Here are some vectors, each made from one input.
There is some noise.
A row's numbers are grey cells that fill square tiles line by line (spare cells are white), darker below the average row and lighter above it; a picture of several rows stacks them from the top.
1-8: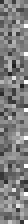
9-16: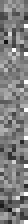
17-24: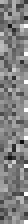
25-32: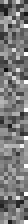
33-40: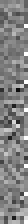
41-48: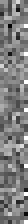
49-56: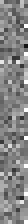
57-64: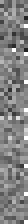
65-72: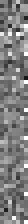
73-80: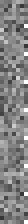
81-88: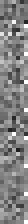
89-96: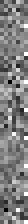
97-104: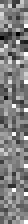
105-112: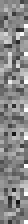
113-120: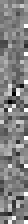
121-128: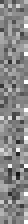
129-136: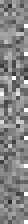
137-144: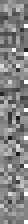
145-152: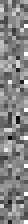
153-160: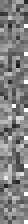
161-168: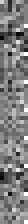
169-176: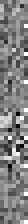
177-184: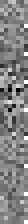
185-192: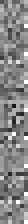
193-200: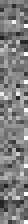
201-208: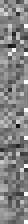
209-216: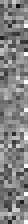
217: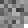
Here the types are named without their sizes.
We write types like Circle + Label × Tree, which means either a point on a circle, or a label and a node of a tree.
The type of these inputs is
(Circle + Unit) × Tree + Label.
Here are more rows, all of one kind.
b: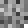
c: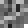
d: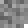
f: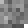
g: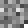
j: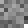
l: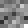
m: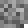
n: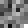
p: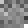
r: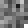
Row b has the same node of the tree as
j and p.
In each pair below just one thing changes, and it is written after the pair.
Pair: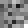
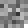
the place on the circle
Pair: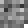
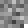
the node of the tree
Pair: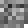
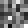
the node of the tree
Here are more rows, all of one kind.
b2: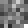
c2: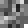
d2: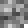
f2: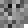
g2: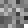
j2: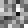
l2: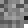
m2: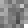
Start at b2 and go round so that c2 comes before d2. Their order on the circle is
b2, c2, l2, g2, d2, m2, f2, j2.
